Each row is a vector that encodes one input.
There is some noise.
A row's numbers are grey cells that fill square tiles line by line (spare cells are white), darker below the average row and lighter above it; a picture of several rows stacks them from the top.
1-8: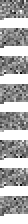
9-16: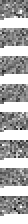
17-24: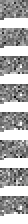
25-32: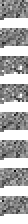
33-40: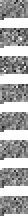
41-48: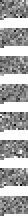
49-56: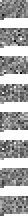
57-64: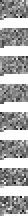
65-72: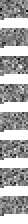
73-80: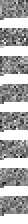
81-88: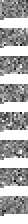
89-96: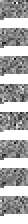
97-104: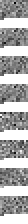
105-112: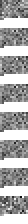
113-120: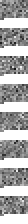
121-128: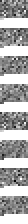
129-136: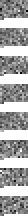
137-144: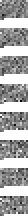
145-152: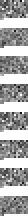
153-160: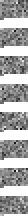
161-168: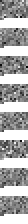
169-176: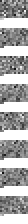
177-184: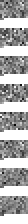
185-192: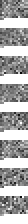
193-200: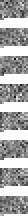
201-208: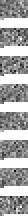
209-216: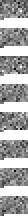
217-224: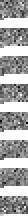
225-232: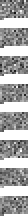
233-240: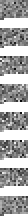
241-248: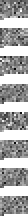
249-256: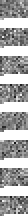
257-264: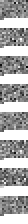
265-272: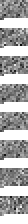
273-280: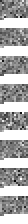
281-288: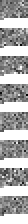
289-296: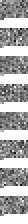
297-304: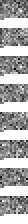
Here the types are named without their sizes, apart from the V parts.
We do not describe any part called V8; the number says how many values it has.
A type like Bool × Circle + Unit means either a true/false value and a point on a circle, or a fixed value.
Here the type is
Bool × Circle × Line + Tree + V8.
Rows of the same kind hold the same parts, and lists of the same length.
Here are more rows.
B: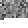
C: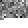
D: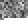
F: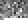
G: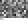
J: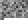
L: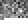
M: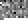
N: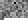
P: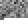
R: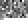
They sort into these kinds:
B, J, N, P
C, D, G, R
F, L, M

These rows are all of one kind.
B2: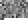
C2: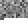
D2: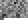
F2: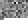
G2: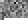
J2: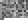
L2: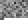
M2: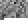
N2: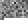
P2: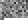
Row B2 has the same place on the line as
C2 and M2.
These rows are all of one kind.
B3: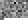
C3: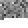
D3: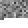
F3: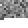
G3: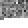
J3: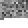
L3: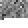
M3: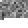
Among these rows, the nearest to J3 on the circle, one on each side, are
C3 and M3.
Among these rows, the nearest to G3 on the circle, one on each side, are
D3 and M3.
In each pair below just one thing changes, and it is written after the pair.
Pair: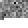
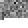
the place on the circle
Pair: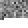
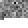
the true/false value
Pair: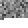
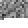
the true/false value
